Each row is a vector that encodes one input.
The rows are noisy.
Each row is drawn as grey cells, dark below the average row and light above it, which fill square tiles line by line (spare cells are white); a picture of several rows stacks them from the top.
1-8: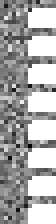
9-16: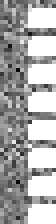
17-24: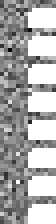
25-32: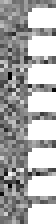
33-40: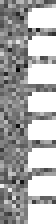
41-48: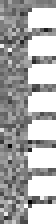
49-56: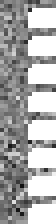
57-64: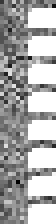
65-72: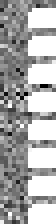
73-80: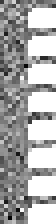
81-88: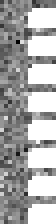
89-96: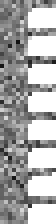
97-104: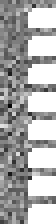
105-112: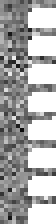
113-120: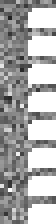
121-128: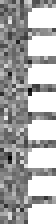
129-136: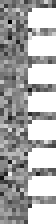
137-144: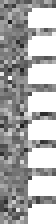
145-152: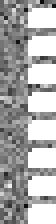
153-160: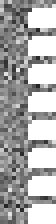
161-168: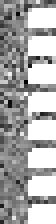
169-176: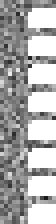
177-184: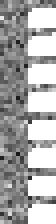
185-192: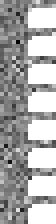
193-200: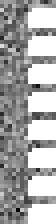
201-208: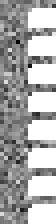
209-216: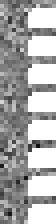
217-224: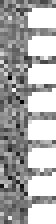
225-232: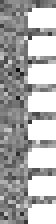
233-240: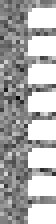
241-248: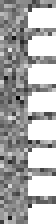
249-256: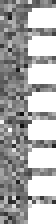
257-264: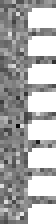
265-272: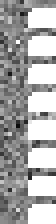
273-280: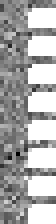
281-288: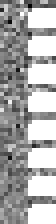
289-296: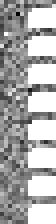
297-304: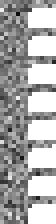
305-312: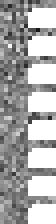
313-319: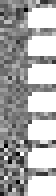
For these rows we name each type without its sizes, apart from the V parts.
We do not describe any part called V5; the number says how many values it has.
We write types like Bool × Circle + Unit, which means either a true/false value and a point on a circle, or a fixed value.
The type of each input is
(Circle + Tree) × V5.
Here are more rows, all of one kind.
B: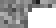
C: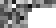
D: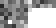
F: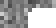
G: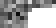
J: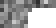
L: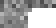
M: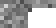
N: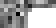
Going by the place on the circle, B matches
D and J.
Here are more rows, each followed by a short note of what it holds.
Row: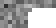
a node of a tree and a value of V5
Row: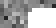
a point on a circle and a value of V5
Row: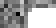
a node of a tree and a value of V5
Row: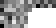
a node of a tree and a value of V5
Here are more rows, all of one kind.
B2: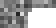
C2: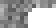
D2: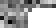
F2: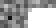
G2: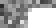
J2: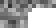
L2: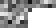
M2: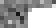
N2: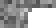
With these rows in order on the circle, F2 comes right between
C2 and L2.
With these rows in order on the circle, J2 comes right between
C2 and D2.
